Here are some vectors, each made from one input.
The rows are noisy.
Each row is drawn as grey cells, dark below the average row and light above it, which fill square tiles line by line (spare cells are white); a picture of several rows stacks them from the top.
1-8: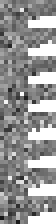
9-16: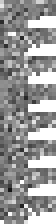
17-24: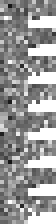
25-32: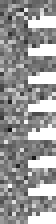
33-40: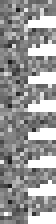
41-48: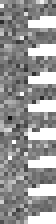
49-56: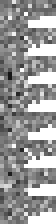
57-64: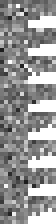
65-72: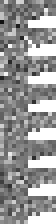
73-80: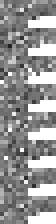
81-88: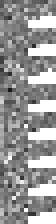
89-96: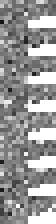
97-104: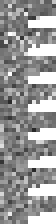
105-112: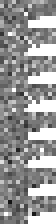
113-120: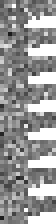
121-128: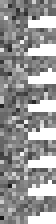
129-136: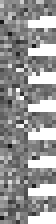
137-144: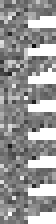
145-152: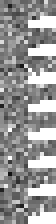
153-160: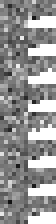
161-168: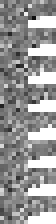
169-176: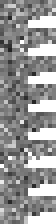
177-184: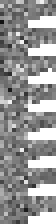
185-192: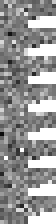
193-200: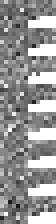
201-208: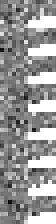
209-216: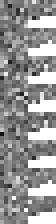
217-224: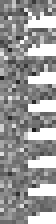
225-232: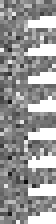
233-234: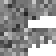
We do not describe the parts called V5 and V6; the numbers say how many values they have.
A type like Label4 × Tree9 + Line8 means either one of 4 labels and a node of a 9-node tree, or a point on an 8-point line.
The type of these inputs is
Bool × Bool × Bool × V5 + Line7 × V6.
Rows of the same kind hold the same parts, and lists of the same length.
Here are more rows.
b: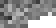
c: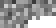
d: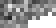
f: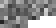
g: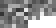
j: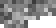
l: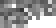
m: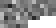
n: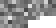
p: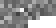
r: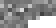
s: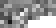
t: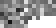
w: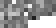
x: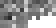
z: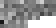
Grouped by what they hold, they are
b, c, d, g, j, l, s, t, x
f, m, n, p, r, w, z

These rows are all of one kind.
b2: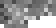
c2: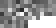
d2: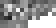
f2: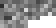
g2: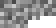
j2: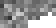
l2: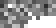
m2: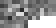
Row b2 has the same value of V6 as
f2 and j2.
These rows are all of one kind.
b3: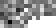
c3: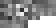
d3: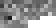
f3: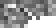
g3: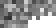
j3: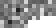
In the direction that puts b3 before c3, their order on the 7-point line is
b3, j3, g3, d3, f3, c3.
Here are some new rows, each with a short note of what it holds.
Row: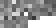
three true/false values and a value of V5
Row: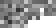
a point on a 7-point line and a value of V6
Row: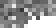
a point on a 7-point line and a value of V6
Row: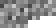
a point on a 7-point line and a value of V6
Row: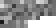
three true/false values and a value of V5
